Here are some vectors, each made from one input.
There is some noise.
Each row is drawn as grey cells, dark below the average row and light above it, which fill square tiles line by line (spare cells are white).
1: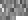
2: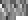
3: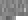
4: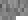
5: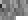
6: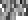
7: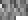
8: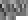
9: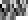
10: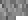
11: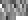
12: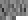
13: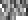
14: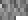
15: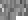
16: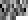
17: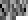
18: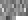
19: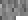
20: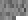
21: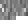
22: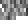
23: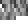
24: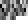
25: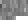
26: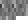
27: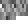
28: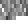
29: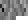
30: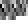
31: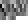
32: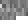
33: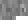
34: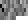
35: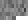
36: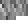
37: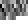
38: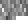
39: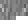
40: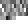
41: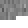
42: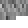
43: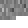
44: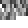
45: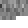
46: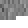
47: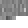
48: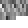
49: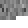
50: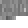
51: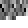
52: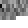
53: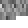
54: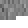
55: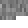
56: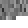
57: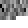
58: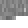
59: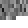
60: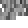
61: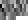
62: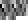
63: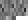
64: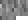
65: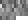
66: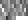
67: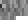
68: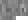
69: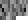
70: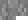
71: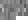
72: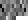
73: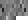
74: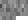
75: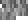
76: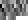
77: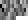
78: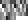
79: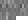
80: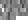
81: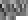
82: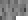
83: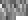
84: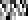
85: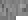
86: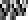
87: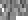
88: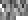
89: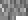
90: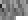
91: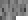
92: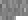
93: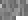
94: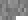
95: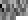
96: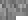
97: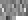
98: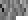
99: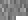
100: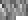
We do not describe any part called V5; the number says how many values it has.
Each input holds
a true/false value, together with either a point on a 6-point line, or a value of V5.
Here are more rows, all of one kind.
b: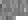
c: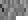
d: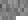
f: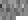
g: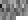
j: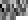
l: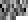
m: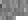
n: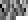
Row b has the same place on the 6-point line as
c and m.
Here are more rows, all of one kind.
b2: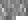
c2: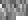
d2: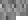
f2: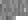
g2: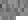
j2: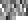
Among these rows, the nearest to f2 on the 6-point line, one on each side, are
d2 and j2.
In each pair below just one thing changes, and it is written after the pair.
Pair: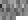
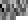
the place on the 6-point line
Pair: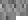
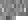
the true/false value
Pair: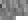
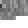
the place on the 6-point line
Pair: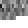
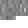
the place on the 6-point line
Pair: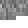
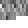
the place on the 6-point line
